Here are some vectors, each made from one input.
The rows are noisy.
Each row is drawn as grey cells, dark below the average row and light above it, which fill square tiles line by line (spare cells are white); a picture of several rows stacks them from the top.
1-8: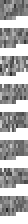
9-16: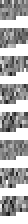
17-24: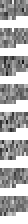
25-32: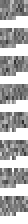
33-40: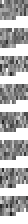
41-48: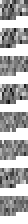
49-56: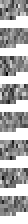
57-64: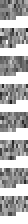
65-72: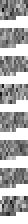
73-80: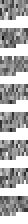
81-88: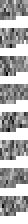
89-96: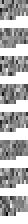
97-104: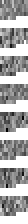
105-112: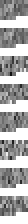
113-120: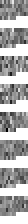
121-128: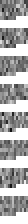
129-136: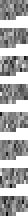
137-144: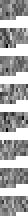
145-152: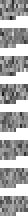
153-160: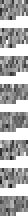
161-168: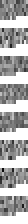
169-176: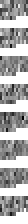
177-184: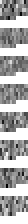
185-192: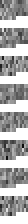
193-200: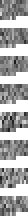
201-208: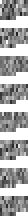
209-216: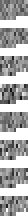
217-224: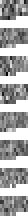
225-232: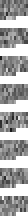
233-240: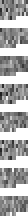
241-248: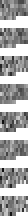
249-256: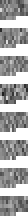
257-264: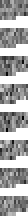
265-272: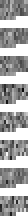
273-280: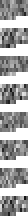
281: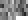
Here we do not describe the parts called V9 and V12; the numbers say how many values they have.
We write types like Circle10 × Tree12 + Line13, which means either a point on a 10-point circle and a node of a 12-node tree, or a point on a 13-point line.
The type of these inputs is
Bool × V9 + Label7 × V12 + Tree7.
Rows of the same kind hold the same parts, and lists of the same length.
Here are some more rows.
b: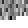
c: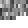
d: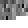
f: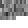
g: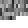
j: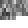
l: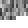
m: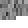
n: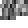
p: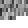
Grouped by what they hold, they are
b, c, g, l, p
d, j, n
f, m

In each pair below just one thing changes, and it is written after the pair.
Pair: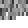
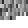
the value of V9
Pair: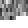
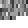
the value of V9
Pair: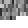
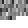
the true/false value
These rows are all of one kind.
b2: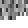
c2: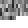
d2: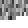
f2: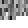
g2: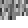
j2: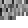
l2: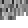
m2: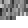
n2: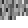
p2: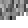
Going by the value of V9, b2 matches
d2, g2, n2 and p2.
